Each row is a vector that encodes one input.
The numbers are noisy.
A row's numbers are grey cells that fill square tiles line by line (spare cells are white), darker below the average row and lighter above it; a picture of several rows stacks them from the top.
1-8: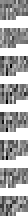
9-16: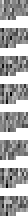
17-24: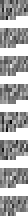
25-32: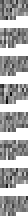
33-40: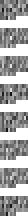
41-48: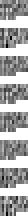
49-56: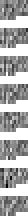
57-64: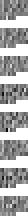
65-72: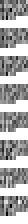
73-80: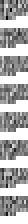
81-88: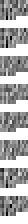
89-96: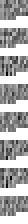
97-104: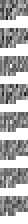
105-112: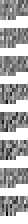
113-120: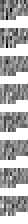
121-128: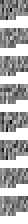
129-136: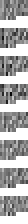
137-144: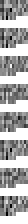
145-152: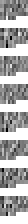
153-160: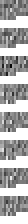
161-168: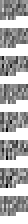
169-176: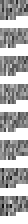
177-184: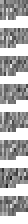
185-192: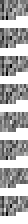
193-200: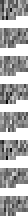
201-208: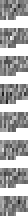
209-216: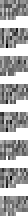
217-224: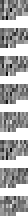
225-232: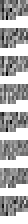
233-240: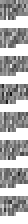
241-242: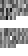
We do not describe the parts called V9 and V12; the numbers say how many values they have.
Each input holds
either a point on a 4-point line, a true/false value and a value of V9, or a value of V12.
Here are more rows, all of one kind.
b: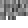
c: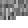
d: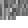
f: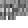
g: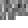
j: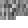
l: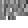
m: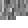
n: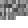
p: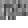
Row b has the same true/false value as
g, l, m and p.
